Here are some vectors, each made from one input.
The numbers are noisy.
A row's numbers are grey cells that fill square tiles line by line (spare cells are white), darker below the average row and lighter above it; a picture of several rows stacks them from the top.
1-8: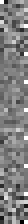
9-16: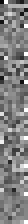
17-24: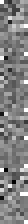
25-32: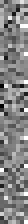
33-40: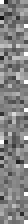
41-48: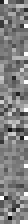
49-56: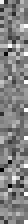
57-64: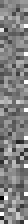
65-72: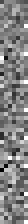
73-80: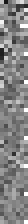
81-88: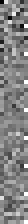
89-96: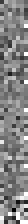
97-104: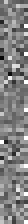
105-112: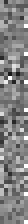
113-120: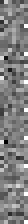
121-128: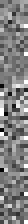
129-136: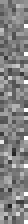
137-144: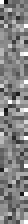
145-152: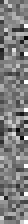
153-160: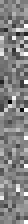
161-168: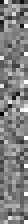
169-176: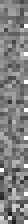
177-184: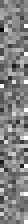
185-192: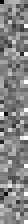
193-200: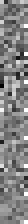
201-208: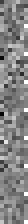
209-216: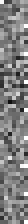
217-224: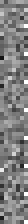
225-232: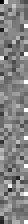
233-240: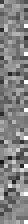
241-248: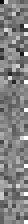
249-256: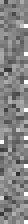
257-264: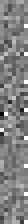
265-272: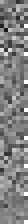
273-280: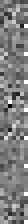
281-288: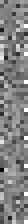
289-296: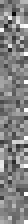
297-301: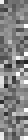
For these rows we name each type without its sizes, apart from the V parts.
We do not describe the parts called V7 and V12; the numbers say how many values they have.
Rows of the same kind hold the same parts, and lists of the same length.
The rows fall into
3 kinds.
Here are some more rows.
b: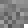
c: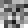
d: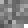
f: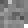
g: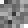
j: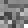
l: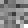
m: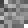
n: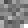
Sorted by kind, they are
b, c, j, n
d, f, g, l
m

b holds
a node of a tree and a value of V12.
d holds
two values of V7.
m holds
a point on a circle and a point on a line.
